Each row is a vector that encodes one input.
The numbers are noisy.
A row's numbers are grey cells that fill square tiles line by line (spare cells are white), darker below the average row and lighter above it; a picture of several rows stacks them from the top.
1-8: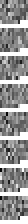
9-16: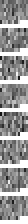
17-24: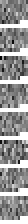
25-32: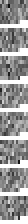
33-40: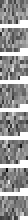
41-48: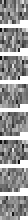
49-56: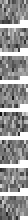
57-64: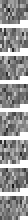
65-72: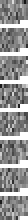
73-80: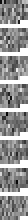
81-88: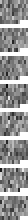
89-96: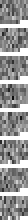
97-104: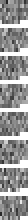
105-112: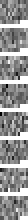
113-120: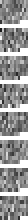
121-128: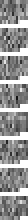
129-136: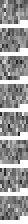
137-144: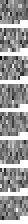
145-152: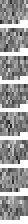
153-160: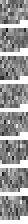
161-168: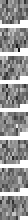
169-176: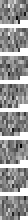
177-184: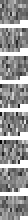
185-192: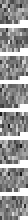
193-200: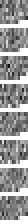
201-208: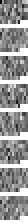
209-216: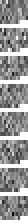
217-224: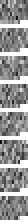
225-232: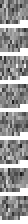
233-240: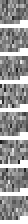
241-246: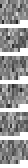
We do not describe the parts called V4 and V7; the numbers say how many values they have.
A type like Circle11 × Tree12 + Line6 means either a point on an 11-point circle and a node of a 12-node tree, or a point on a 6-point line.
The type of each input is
Bool × V7 + Tree9 × Tree9 + V4.
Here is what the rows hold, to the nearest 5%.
About 45% of them hold a node of each of two 9-node trees. About 35% of them hold a true/false value and a value of V7. The rest hold a value of V4.
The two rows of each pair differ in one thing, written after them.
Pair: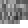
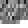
the true/false value
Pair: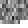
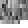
the true/false value
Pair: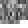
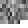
the value of V7
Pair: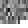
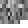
the true/false value
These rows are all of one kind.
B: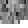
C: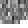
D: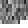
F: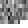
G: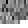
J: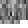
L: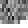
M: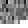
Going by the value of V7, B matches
G and M.
